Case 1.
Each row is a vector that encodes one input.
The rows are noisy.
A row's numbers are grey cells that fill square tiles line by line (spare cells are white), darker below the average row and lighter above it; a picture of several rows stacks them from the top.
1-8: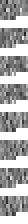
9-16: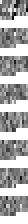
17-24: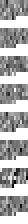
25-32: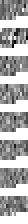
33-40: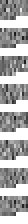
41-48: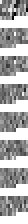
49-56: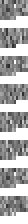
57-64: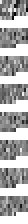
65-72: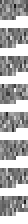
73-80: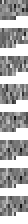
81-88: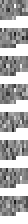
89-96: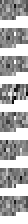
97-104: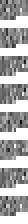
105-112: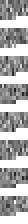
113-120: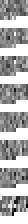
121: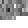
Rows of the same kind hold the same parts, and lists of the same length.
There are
2 kinds of row.
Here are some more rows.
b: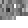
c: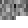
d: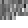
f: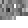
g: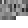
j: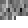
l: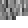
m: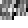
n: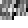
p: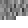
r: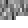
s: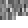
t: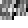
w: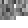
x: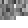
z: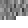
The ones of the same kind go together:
b, c, d, f, g, j, l, p, r, s, w, x, z
m, n, t

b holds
a point on a 6-point circle and a true/false value.
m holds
a fixed value.
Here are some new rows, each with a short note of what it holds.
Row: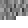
a point on a 6-point circle and a true/false value
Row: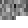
a point on a 6-point circle and a true/false value
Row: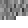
a point on a 6-point circle and a true/false value
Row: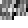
a fixed value
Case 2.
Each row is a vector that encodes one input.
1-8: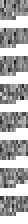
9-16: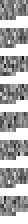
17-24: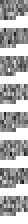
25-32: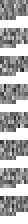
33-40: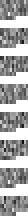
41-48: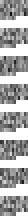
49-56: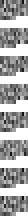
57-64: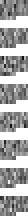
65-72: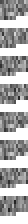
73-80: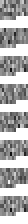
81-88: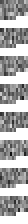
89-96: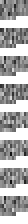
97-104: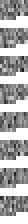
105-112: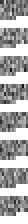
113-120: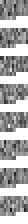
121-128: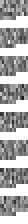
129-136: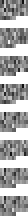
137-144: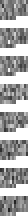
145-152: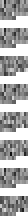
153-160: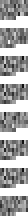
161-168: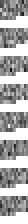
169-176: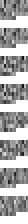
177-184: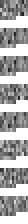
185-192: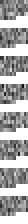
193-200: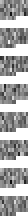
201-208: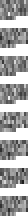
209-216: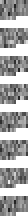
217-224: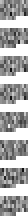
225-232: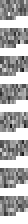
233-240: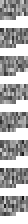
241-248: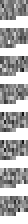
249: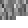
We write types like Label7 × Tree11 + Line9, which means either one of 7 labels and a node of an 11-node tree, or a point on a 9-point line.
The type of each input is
Bool × Circle6.
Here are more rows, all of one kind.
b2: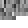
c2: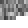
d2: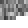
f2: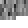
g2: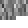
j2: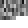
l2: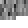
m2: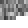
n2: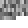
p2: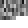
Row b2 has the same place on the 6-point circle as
c2, d2 and m2.
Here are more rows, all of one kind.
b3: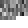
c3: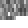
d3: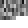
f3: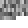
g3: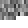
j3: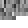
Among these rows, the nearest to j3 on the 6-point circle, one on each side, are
b3 and c3.
